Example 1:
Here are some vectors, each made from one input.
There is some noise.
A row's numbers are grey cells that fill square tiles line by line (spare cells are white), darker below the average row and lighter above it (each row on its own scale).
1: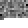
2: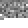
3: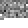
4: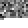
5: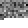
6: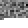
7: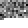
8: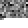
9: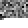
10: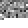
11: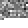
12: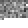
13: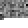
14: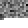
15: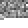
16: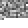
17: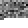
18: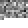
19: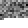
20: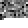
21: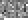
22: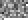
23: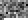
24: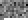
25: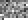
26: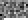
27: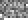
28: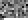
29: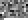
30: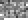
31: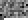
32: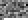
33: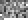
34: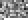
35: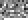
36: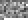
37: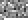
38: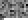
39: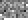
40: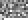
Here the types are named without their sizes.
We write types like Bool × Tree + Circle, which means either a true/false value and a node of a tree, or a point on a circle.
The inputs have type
Bool × Line.
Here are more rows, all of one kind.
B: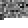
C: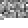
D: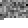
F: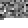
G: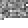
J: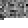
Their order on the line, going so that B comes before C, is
F, J, B, C, G, D.
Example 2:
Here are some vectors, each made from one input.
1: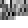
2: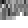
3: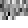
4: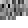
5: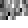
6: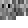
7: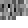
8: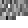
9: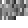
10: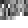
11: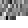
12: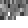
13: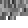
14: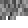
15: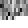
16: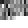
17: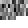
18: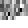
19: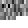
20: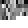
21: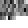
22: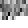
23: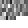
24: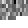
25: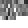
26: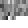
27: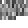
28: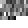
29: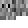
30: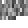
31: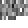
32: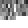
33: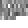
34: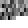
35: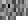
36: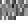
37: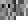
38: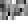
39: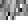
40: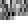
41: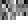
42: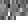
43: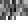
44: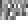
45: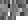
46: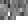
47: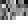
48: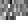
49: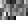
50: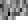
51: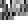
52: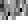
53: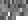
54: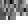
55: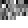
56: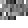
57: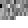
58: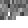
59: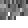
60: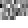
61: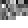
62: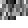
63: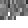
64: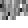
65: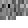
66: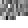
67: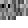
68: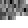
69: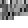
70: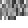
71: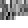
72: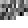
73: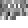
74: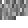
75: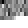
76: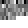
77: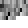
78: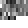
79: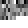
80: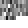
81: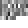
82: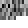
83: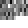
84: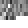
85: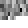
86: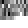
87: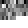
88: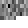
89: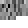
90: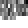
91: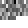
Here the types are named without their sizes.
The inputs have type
Bool × Circle.
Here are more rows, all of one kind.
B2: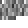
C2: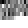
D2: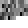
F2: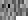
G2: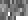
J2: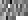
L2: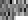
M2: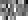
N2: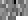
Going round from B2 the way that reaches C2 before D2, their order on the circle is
B2, J2, M2, G2, C2, L2, D2, F2, N2.
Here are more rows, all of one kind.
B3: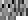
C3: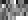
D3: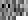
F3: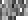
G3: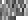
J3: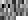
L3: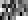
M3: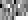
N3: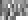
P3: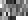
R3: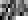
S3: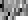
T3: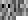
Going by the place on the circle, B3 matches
D3, J3, S3 and T3.
